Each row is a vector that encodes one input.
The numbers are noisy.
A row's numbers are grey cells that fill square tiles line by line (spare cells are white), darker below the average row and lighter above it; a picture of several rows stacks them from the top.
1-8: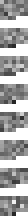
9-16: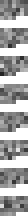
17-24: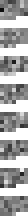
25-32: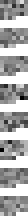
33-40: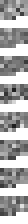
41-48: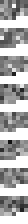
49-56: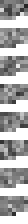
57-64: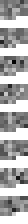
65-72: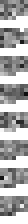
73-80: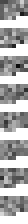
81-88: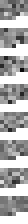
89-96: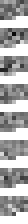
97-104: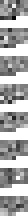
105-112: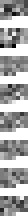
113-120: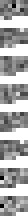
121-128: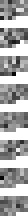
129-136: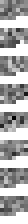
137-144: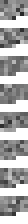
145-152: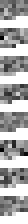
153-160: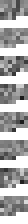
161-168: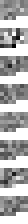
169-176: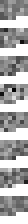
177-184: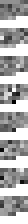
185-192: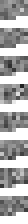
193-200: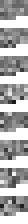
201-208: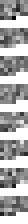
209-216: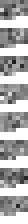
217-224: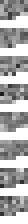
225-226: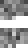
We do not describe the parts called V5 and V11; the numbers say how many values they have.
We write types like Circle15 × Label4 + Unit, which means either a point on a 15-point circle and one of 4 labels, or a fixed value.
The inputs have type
Bool × Bool × Bool + (Line3 × Line3 + V5) × V11 + Unit.
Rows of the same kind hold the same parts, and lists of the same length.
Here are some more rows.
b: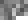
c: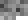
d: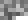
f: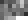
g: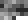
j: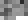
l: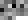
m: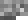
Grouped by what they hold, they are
b, d, m
c, j
f, l
g

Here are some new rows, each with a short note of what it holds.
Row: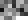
three true/false values
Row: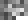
a value of V5 and a value of V11
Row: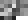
a point on each of two 3-point lines and a value of V11
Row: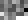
a fixed value
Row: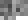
a point on each of two 3-point lines and a value of V11
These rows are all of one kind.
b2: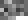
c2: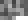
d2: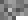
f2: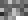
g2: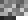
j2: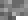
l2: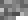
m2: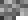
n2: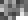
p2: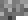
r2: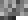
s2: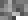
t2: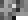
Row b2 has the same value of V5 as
d2, g2 and t2.
